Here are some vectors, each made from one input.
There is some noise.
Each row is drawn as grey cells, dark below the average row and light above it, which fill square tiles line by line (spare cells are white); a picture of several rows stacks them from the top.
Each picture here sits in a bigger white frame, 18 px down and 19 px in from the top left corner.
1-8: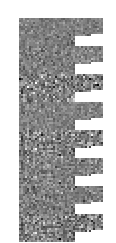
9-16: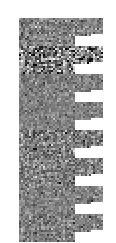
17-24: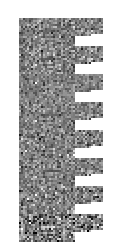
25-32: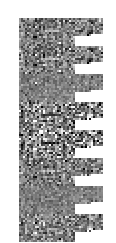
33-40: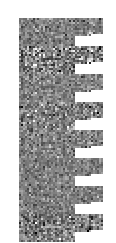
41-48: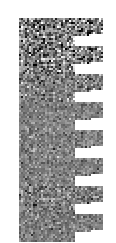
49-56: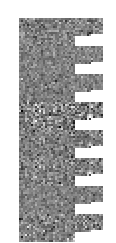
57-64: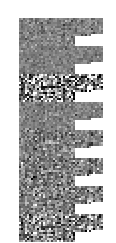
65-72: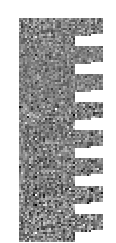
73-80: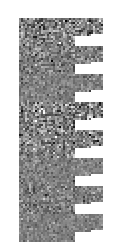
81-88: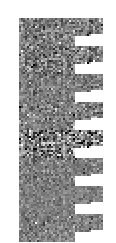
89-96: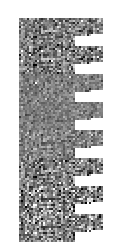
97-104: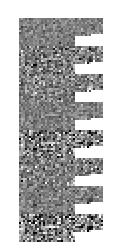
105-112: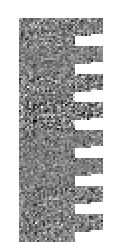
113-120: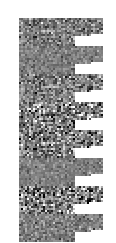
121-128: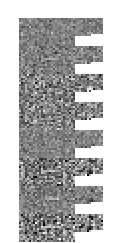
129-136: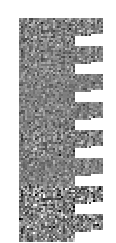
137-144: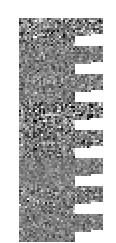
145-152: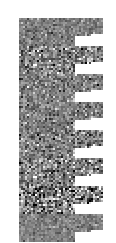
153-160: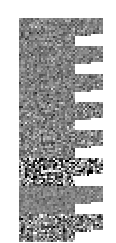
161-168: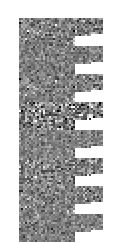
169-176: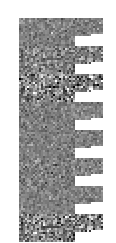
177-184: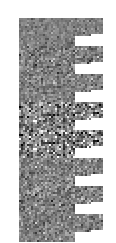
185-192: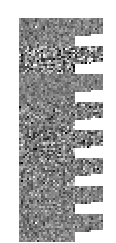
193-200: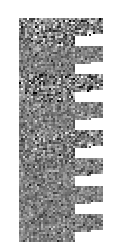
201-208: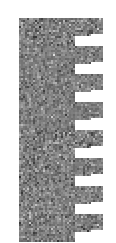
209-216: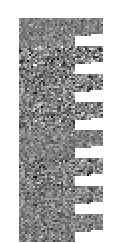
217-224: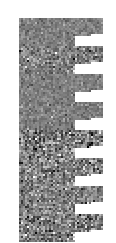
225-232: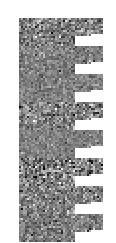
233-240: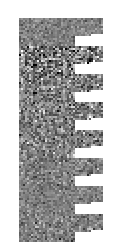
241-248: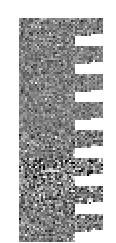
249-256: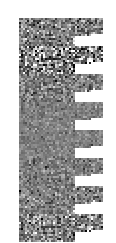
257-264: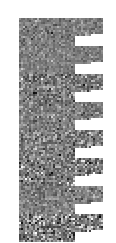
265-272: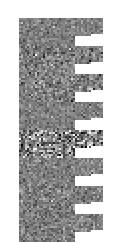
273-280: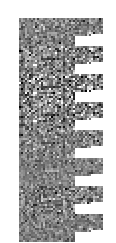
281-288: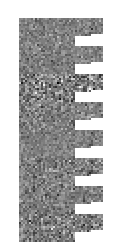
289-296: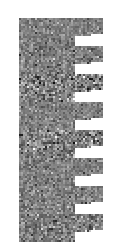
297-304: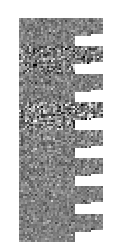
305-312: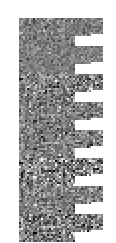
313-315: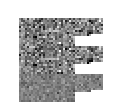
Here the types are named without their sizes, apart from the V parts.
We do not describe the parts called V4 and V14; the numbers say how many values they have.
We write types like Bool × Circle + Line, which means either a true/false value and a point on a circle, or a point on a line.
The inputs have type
(Bool × Bool × Bool × Bool × V14 + V4) × Tree.
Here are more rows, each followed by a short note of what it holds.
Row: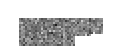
a node of a tree, four true/false values and a value of V14
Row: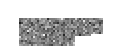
a node of a tree and a value of V4
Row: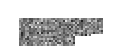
a node of a tree, four true/false values and a value of V14
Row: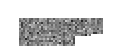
a node of a tree, four true/false values and a value of V14
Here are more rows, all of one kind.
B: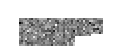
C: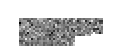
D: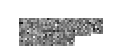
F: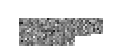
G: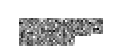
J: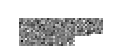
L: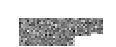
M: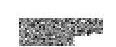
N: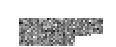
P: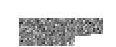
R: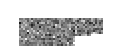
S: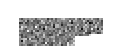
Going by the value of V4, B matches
C, G, M and R.
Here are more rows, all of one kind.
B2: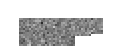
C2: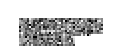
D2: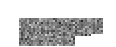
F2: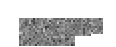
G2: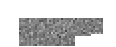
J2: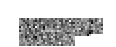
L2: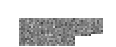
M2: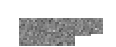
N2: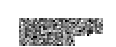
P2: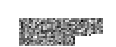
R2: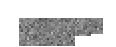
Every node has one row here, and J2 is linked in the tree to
D2.
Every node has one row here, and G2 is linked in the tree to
C2 and R2.
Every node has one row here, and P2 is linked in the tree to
L2 and M2.
